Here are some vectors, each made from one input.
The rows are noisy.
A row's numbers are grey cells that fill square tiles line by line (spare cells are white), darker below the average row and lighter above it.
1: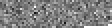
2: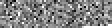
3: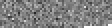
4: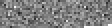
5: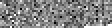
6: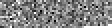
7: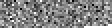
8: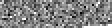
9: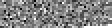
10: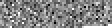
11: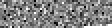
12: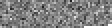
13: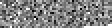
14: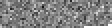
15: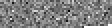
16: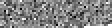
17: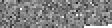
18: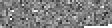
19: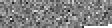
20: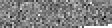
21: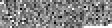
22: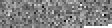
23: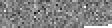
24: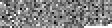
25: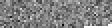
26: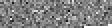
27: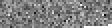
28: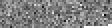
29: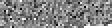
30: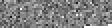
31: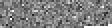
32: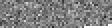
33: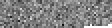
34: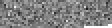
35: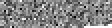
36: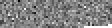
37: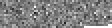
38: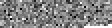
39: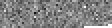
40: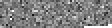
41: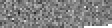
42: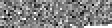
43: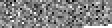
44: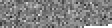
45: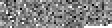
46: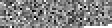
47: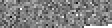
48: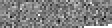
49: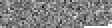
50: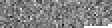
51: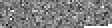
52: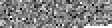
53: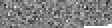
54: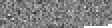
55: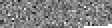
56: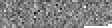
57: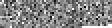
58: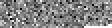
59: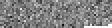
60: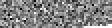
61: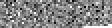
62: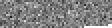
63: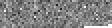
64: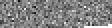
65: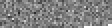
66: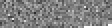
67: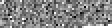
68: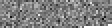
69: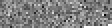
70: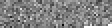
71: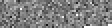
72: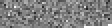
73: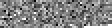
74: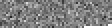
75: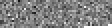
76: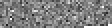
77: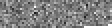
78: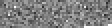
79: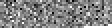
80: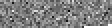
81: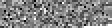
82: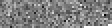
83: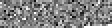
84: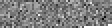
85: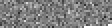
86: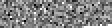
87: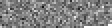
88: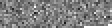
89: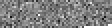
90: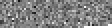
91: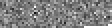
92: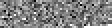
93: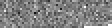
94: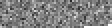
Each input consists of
either a point on each of two 6-point lines, or a node of a 13-node tree.
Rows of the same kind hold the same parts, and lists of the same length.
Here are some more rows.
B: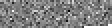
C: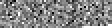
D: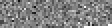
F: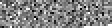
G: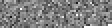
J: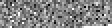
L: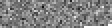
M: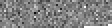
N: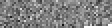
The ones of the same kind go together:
B, D, G, L, M, N
C, F, J

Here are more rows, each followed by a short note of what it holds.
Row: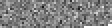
a node of a 13-node tree
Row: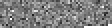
a node of a 13-node tree
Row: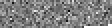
a node of a 13-node tree
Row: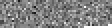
a node of a 13-node tree
